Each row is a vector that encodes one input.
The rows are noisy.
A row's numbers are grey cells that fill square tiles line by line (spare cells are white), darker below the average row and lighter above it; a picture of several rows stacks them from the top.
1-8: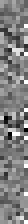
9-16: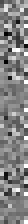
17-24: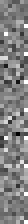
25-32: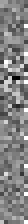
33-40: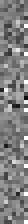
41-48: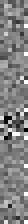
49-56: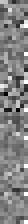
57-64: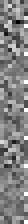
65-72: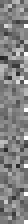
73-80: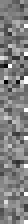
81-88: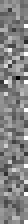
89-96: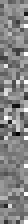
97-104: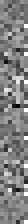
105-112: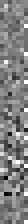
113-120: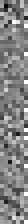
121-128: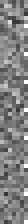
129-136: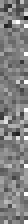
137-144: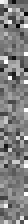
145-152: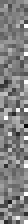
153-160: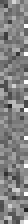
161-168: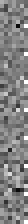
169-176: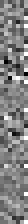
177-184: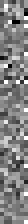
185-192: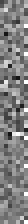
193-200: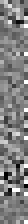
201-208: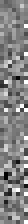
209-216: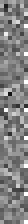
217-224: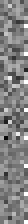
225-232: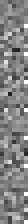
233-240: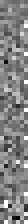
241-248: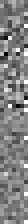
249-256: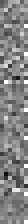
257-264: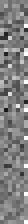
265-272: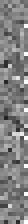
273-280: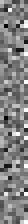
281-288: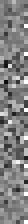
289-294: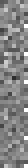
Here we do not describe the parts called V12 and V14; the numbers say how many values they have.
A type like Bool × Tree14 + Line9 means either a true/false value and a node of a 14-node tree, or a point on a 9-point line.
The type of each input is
(Bool × Bool × Bool × Bool + Unit) × (Line5 × V12 + Line9 × V14).
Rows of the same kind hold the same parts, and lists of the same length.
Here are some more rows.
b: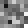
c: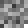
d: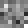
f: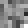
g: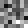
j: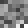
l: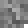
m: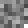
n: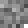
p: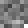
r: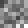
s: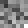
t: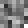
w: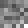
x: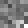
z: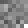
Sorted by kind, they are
b
c, f, g, r, s, w
d, j, p, x, z
l, m, n, t

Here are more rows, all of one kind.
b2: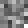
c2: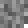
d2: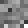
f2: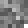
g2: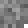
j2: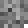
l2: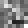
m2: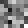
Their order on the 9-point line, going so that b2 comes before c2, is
m2, f2, b2, j2, d2, c2, g2, l2.
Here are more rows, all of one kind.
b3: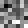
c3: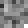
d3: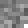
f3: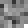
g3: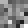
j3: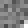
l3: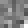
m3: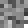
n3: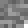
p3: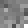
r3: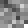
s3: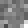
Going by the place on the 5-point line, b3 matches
g3, l3 and r3.
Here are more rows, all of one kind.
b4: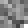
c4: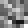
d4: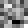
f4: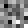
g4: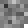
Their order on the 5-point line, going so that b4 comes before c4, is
d4, f4, b4, c4, g4.
